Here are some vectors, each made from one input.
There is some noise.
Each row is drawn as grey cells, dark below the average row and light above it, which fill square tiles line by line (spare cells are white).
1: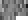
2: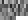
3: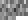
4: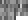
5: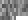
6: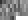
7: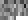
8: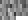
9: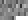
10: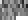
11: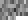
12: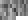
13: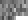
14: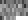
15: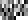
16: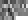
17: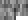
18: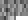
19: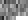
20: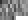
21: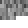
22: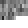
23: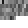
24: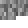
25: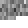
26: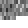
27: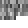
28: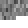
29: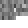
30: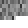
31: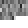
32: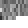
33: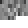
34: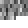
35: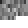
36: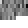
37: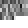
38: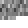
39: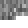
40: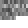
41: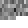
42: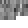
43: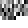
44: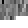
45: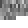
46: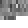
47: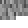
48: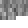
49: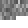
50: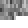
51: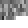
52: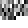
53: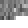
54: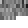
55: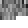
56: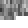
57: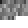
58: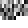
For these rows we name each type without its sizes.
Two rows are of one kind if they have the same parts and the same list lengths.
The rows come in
2 kinds.
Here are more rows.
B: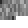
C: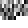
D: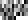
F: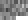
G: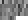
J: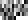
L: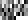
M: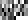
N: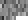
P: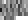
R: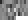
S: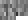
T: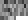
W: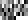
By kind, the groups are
B, F, G, N, P, R, S, T
C, D, J, L, M, W

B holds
a label and a true/false value.
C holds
a fixed value.
